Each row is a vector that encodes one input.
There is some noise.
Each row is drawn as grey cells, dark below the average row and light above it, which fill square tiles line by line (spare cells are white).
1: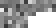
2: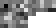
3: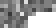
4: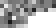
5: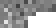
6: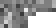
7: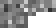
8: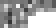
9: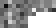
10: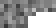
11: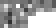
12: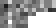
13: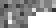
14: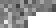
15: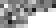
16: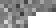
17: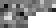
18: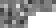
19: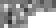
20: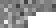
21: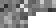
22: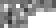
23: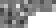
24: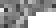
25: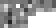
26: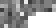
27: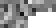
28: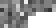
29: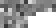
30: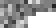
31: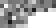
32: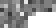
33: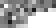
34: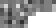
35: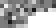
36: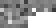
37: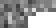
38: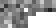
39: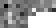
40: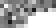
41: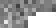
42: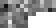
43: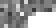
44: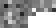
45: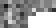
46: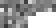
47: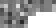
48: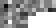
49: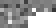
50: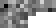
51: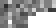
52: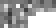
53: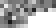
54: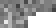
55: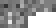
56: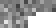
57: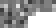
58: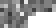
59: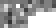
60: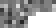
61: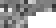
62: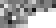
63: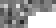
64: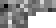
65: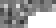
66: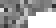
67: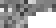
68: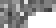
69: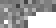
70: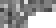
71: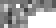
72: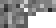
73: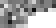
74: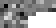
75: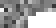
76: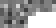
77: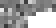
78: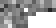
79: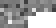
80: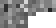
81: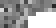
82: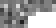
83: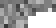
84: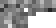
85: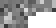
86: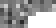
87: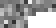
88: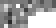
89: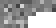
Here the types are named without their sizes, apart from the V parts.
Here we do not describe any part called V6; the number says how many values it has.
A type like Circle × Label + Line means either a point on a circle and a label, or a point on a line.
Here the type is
(Bool × V6 + Unit) × Line.
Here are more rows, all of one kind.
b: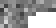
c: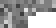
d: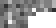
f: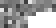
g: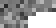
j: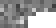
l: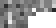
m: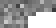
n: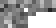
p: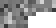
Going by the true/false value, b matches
g and j.
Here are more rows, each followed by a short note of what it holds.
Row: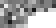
a point on a line
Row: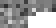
a point on a line, a true/false value and a value of V6
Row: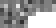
a point on a line
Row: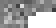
a point on a line, a true/false value and a value of V6
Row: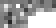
a point on a line
